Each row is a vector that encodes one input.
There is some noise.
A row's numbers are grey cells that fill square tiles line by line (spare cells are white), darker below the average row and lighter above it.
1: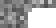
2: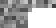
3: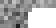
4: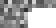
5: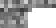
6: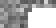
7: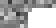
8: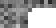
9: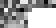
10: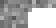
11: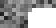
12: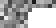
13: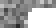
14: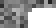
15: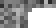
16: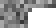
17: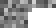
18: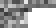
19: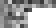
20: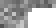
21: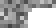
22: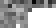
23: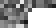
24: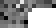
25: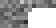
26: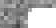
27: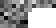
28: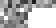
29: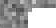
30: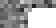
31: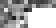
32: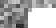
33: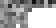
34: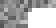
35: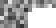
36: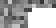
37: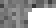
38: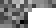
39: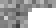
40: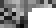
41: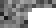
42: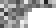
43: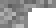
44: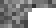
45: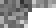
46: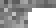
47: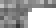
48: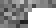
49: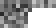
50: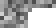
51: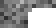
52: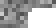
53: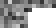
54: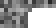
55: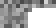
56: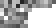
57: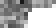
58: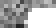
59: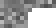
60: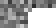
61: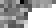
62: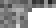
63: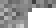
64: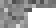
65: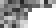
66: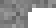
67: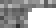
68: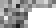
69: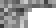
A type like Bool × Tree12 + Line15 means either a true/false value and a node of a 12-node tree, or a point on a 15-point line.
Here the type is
List2(Line7).
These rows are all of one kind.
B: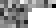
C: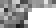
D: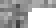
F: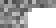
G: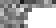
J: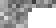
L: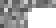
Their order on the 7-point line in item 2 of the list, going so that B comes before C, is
D, B, L, J, C, F, G.
